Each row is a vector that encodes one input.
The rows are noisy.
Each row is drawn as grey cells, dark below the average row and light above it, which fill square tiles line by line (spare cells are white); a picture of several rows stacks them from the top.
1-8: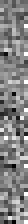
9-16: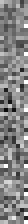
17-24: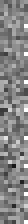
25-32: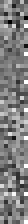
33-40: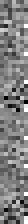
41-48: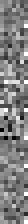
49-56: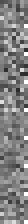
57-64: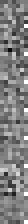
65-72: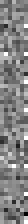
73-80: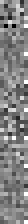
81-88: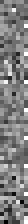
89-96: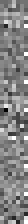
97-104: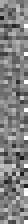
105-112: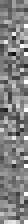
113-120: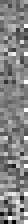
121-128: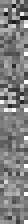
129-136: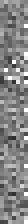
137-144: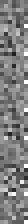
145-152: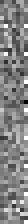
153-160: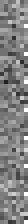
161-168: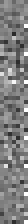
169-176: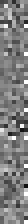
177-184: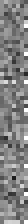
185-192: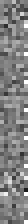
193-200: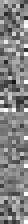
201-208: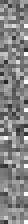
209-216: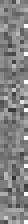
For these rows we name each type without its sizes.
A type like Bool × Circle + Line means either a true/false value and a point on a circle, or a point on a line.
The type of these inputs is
List(Line) + Tree.
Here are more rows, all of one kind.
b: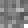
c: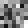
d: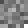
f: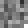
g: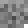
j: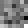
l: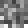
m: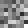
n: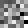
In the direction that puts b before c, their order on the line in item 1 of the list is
f, b, n, l, d, c, m, g, j.
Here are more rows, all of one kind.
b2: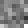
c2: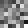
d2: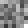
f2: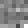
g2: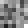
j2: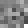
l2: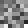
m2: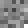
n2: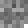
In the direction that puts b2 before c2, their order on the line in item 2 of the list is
j2, l2, b2, c2, d2, f2, n2, g2, m2.
